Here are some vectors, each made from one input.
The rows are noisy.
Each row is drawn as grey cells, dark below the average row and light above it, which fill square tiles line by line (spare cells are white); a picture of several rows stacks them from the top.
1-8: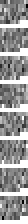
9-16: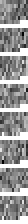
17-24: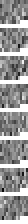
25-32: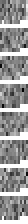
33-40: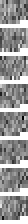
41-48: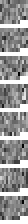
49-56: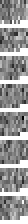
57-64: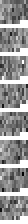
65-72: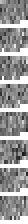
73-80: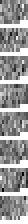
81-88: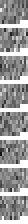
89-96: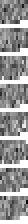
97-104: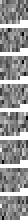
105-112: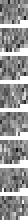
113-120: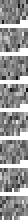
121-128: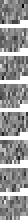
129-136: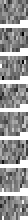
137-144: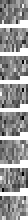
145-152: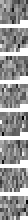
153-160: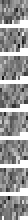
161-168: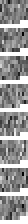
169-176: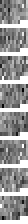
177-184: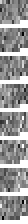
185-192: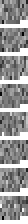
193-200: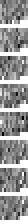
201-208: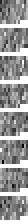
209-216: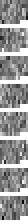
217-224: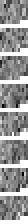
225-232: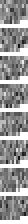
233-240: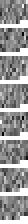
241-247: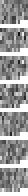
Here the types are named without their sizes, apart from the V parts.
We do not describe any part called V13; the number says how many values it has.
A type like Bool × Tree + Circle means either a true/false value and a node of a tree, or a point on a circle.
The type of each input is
Bool × Bool × Bool × Bool × (Line + V13).
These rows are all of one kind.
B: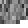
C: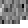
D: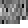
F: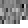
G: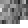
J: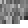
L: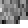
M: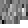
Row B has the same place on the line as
L and M.
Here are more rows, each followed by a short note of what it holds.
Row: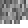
four true/false values and a value of V13
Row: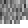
four true/false values and a value of V13
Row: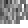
four true/false values and a value of V13
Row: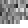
four true/false values and a value of V13
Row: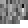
a point on a line and four true/false values
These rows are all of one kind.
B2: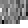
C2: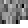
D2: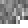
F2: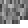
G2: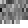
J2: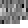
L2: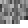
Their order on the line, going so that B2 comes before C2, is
B2, C2, J2, F2, L2, D2, G2.
